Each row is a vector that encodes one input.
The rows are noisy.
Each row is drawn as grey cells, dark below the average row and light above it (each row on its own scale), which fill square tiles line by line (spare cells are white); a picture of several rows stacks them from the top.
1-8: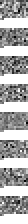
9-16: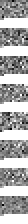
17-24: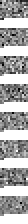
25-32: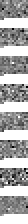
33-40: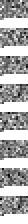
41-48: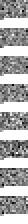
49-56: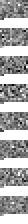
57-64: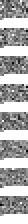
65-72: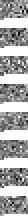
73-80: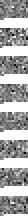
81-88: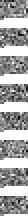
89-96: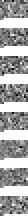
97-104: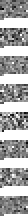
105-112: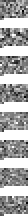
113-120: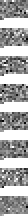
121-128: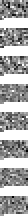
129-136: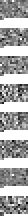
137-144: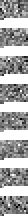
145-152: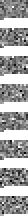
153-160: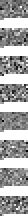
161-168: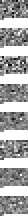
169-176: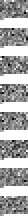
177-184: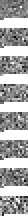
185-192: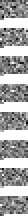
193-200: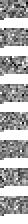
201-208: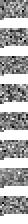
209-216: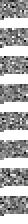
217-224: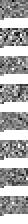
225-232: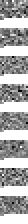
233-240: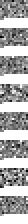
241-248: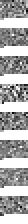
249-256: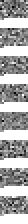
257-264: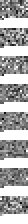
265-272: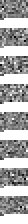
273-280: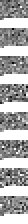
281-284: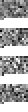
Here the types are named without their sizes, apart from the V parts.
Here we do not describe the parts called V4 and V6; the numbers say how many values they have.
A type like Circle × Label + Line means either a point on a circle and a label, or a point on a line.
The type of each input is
(Bool × Bool × Bool × Bool + Line) × V4 + V6.
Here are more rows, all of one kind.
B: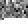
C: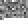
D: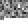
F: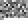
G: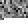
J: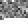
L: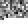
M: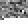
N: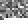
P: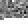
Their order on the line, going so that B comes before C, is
B, P, G, D, J, F, C, M, L, N.
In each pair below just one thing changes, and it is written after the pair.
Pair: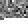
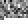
the value of V4
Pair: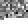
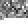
the place on the line
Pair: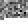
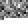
the place on the line
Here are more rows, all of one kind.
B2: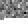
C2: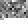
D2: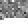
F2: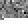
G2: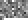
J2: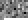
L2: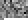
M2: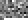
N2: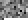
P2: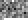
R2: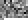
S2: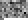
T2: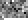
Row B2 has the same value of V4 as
J2, N2 and P2.
